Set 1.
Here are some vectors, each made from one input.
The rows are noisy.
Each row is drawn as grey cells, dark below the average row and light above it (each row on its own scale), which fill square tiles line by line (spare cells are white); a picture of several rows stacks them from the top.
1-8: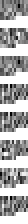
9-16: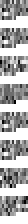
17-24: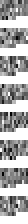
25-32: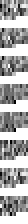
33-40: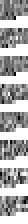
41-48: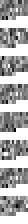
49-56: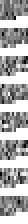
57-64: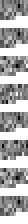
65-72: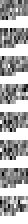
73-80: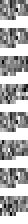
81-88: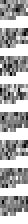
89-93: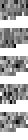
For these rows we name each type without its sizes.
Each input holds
a label.
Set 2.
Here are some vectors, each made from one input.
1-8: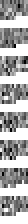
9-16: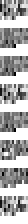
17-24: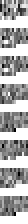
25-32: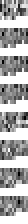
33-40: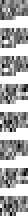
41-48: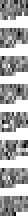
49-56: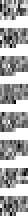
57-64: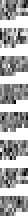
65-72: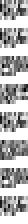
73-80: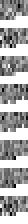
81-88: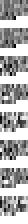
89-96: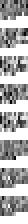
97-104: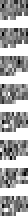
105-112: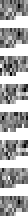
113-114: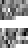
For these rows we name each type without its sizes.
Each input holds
a label.
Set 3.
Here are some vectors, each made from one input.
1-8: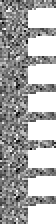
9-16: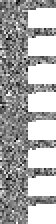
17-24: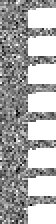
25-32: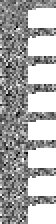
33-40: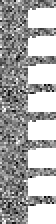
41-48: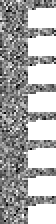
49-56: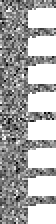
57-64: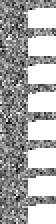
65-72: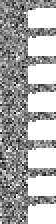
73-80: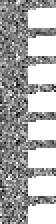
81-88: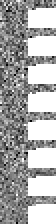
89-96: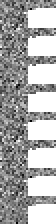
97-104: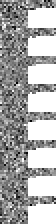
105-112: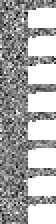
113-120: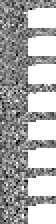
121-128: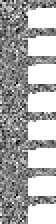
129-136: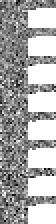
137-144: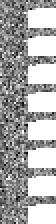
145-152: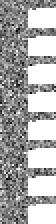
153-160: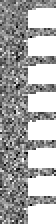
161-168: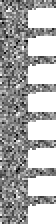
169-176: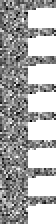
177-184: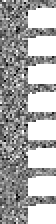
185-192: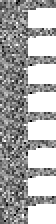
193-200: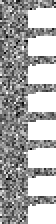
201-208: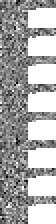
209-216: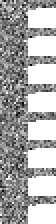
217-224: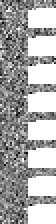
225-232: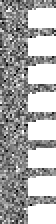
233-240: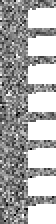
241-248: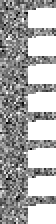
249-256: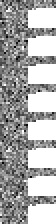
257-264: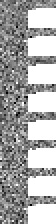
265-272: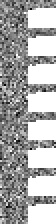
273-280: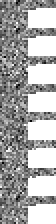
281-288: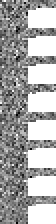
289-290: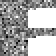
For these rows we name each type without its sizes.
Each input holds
four true/false values.
